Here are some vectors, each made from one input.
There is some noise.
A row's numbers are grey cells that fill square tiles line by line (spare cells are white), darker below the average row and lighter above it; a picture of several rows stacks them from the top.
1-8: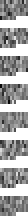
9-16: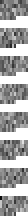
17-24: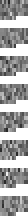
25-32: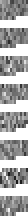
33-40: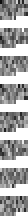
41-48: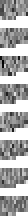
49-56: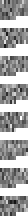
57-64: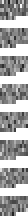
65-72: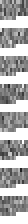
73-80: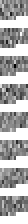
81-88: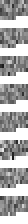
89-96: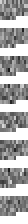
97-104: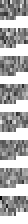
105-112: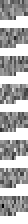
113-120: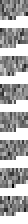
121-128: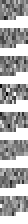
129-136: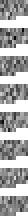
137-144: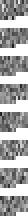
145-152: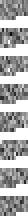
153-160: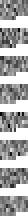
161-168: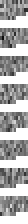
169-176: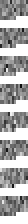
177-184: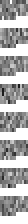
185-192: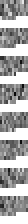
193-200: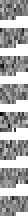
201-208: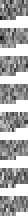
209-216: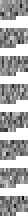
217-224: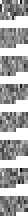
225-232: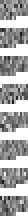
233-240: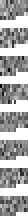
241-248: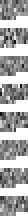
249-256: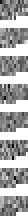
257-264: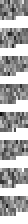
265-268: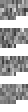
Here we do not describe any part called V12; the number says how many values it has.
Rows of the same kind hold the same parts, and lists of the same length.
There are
2 kinds of row.
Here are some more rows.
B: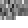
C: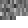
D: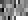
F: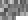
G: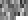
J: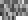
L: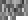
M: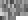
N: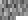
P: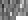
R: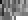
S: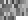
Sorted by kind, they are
B, D, J, L, P, R
C, F, G, M, N, S

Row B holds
a point on a 9-point line and a point on a 17-point line.
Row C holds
a point on a 9-point line and a value of V12.
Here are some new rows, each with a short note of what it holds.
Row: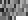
a point on a 9-point line and a point on a 17-point line
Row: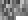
a point on a 9-point line and a point on a 17-point line
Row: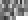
a point on a 9-point line and a value of V12
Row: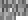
a point on a 9-point line and a value of V12
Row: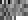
a point on a 9-point line and a point on a 17-point line
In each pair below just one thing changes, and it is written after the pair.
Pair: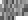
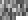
the value of V12
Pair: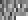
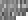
the place on the 9-point line
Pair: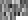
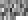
the value of V12
